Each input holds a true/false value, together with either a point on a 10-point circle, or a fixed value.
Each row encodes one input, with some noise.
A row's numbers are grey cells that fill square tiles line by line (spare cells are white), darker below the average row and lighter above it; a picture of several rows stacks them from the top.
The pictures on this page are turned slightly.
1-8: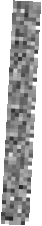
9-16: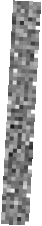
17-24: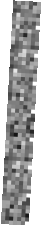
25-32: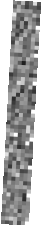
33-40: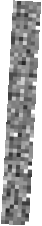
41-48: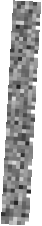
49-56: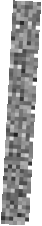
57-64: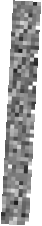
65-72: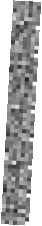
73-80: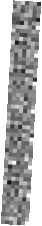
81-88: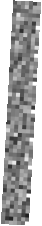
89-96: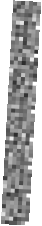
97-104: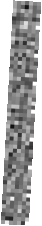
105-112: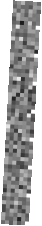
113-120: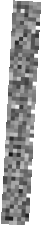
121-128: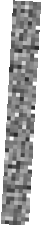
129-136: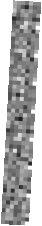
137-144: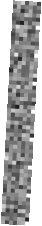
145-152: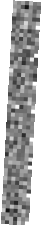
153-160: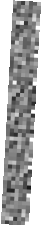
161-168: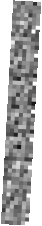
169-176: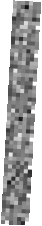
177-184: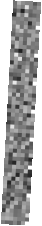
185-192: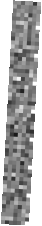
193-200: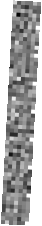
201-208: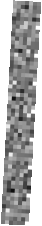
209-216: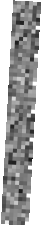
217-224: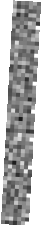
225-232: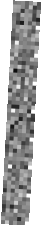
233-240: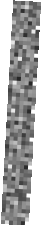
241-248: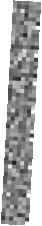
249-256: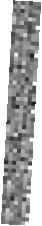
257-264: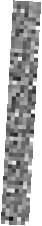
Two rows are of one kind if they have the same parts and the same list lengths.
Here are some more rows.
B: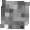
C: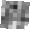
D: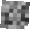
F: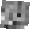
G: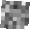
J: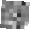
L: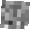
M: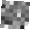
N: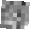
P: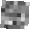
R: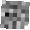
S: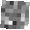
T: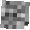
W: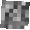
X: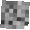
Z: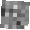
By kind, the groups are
B, D, F, G, L, M, P, R, S, T, W, X, Z
C, J, N

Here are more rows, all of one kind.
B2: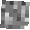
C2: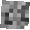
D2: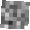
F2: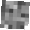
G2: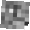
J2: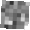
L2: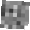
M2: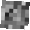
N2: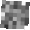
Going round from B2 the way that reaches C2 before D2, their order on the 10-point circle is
B2, G2, J2, N2, M2, C2, L2, F2, D2.
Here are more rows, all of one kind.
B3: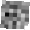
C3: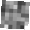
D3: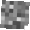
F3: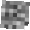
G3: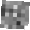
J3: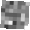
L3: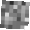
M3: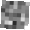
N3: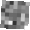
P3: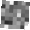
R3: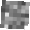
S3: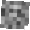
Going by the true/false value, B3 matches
F3 and P3.
